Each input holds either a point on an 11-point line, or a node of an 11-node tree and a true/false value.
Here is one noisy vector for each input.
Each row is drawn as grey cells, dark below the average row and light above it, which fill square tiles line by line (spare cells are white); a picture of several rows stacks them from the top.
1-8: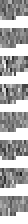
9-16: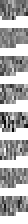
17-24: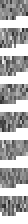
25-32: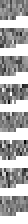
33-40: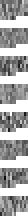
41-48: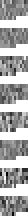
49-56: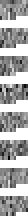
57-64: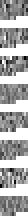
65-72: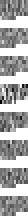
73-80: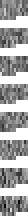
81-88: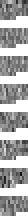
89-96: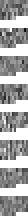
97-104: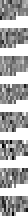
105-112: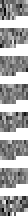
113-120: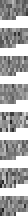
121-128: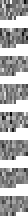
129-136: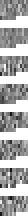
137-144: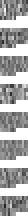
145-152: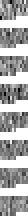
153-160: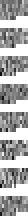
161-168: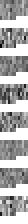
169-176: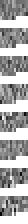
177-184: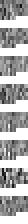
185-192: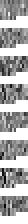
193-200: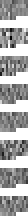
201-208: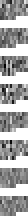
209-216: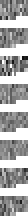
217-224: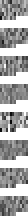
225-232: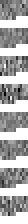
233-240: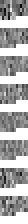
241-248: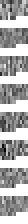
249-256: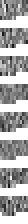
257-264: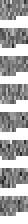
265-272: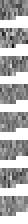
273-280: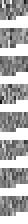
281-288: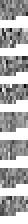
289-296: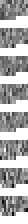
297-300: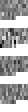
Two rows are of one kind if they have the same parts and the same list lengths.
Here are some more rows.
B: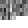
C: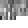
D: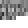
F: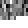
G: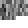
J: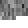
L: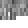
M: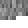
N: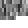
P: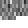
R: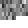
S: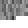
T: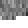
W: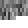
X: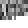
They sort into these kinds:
B, D, G, N, W, X
C, F, J, L, M, P, R, S, T

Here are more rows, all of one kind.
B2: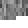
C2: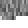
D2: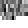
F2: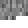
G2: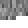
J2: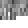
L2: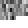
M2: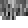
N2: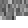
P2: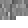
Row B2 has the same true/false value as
F2, G2 and M2.
